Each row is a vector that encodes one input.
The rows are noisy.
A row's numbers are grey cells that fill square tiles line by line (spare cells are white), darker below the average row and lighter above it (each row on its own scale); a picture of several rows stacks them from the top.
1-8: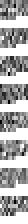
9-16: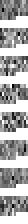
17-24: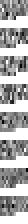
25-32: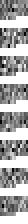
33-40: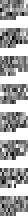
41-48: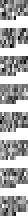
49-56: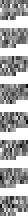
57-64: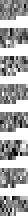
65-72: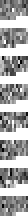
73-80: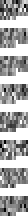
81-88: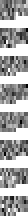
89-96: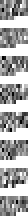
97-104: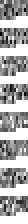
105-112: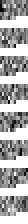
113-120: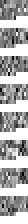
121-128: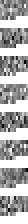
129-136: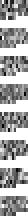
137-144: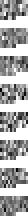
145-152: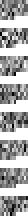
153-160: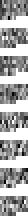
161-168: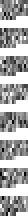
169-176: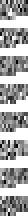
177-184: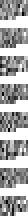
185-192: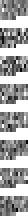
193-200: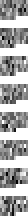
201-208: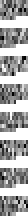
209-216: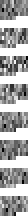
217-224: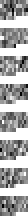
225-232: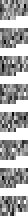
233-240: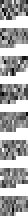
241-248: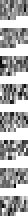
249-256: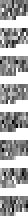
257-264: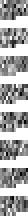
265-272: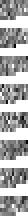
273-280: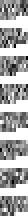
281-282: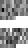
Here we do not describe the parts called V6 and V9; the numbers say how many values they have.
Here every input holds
one of 8 labels, together with either a true/false value and a value of V6, or a value of V9.
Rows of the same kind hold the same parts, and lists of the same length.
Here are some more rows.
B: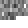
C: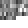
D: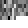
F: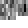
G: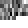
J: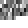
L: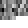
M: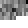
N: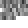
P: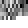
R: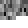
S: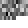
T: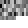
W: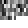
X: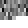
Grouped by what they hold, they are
B, C, D, F, G, N, P, S, T
J, L, M, R, W, X

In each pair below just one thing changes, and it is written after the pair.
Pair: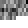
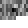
the value of V6
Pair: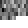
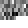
the true/false value
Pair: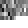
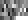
the value of V6
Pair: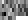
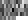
the true/false value
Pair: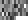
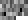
the label
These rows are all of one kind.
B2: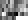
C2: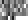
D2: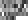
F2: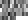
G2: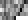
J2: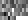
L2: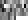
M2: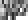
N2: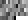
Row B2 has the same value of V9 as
D2 and G2.
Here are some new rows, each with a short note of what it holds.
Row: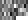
one of 8 labels and a value of V9
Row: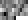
one of 8 labels and a value of V9
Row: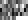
one of 8 labels, a true/false value and a value of V6
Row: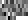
one of 8 labels, a true/false value and a value of V6
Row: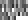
one of 8 labels and a value of V9
